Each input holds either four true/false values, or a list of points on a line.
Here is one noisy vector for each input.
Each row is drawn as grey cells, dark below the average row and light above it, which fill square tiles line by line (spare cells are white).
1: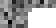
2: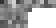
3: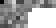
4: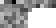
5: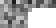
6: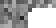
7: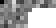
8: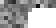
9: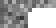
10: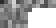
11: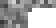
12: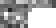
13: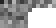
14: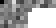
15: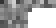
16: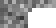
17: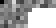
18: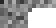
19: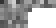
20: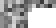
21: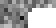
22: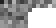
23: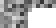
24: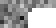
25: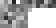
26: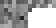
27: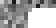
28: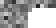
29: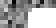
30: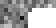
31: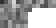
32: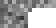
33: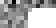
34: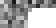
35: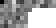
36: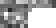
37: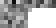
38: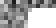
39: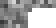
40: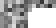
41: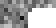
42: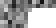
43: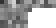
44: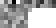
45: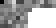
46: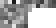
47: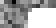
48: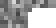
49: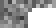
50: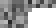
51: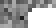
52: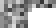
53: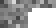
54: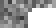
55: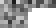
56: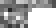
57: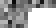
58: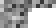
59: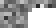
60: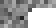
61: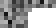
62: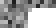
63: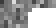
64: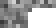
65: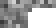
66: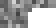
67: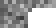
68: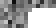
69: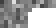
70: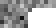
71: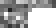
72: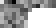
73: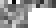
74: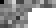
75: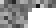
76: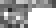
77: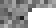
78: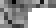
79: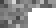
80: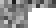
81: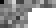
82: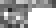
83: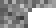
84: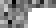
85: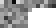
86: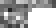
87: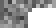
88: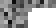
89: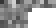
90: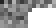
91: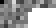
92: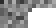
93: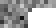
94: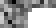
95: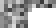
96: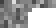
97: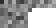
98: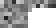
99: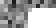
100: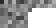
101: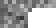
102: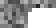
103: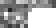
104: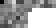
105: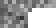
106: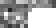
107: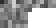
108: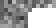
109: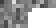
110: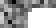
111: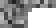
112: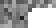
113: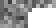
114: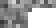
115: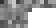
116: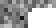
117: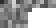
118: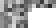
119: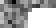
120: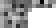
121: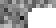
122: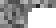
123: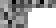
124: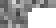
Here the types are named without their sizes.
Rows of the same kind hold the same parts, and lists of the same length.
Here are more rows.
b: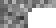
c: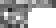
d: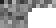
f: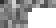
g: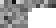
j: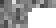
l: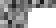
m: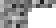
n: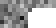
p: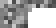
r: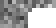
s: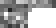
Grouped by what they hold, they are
b, d, f, j, n, r
c, s
g
l, p
m

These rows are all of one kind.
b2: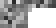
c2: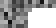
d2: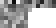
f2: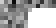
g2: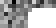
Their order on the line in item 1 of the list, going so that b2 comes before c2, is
b2, d2, f2, g2, c2.
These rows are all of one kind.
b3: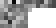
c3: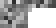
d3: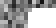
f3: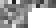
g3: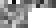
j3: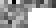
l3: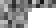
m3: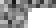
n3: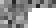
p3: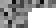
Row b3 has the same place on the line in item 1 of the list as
c3, f3, g3 and j3.
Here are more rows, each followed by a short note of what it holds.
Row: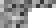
a list of one item
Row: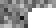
four true/false values
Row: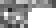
the empty list
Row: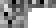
a list of three items
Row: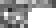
the empty list
